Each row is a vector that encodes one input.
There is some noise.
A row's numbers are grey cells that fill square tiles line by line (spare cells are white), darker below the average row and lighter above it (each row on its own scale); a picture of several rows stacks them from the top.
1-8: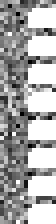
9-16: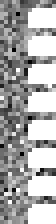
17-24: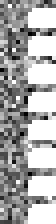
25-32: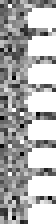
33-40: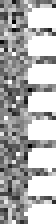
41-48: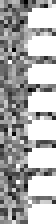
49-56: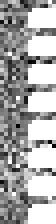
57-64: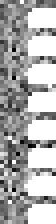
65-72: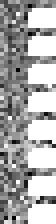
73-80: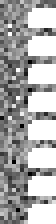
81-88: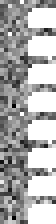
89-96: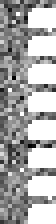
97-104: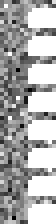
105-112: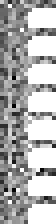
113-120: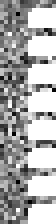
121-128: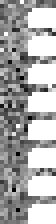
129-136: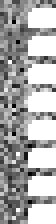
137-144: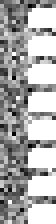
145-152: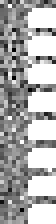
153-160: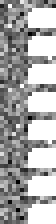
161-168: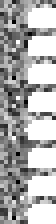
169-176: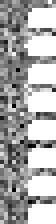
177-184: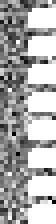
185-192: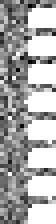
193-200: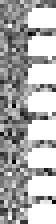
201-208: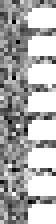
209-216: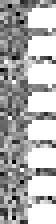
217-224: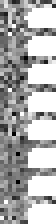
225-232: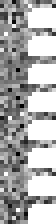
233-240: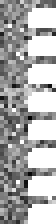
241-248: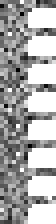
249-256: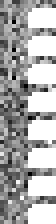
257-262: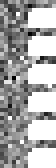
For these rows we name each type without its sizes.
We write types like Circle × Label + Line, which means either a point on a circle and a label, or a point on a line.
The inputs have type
Bool × (Circle + Unit) + Line.
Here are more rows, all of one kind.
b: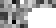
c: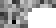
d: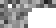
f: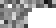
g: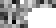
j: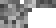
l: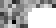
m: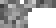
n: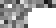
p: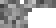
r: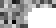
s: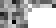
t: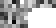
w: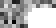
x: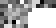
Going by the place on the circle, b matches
g, m, p and t.
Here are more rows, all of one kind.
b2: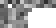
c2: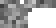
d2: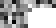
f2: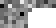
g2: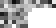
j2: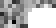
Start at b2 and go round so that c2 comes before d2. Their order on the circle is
b2, g2, j2, c2, d2, f2.
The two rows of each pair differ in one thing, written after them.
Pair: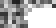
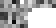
the place on the circle
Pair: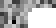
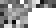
the true/false value
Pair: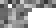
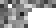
the place on the circle
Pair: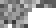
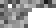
the place on the circle
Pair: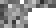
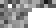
the place on the circle
